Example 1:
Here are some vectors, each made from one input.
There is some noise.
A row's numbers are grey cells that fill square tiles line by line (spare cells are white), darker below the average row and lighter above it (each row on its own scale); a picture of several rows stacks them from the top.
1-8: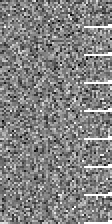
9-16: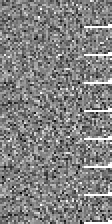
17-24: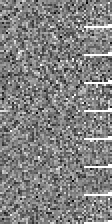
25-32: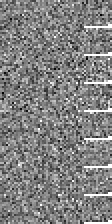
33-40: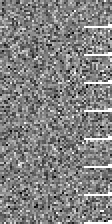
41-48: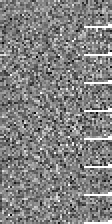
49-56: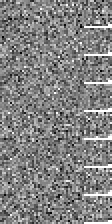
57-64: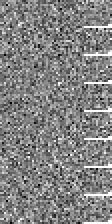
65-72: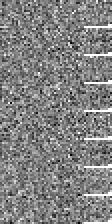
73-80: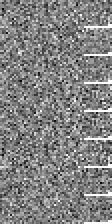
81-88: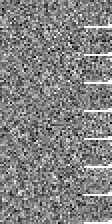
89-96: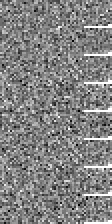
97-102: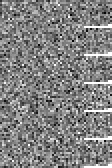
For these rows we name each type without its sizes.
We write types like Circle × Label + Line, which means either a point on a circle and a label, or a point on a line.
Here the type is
Label.
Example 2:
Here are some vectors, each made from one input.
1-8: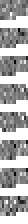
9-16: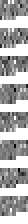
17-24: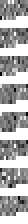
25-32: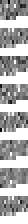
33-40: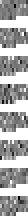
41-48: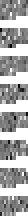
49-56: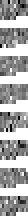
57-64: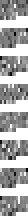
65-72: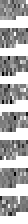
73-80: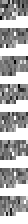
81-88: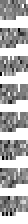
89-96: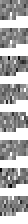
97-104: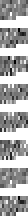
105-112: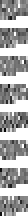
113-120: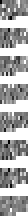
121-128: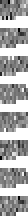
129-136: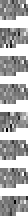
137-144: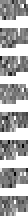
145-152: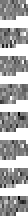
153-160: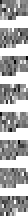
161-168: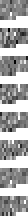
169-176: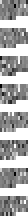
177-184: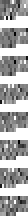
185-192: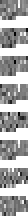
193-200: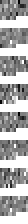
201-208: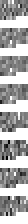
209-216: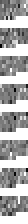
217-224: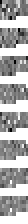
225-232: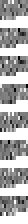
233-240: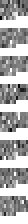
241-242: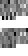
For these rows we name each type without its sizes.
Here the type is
Label.
